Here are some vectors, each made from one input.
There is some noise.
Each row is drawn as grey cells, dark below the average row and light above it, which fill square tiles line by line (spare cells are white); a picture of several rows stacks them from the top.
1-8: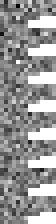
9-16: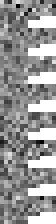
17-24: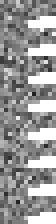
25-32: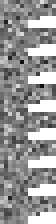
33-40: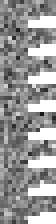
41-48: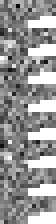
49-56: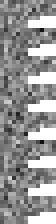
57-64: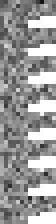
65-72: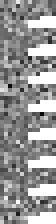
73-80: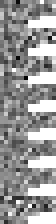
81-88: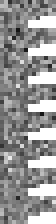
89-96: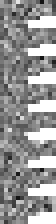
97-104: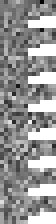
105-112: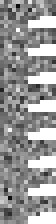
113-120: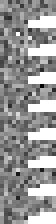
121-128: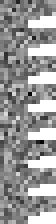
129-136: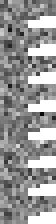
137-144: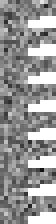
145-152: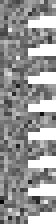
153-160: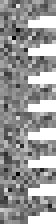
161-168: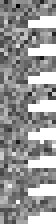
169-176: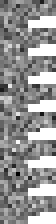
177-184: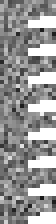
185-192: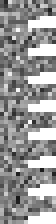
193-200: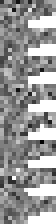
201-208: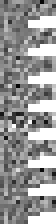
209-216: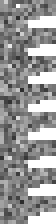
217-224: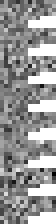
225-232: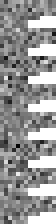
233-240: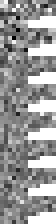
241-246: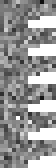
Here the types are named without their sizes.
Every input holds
a true/false value, together with a list of points on a line.
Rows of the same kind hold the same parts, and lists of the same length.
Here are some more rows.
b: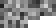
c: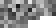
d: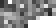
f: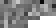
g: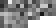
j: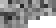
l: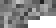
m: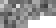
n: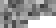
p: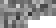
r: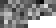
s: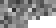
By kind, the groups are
b
c, g
d, m, n, p
f, j, l, r, s

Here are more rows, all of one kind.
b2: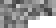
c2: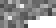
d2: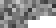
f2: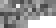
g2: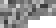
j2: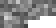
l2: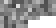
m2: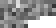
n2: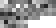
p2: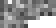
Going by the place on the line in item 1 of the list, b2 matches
c2, m2, n2 and p2.
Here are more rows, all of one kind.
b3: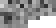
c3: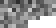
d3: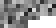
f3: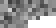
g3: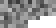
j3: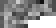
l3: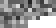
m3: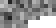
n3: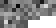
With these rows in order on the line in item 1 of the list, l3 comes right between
b3 and m3.
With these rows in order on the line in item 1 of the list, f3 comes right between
g3 and n3.
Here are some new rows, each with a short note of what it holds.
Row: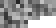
a true/false value, together with the empty list
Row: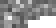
a true/false value, together with a list of three items
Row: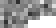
a true/false value, together with a list of two items
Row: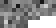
a true/false value, together with a list of one item
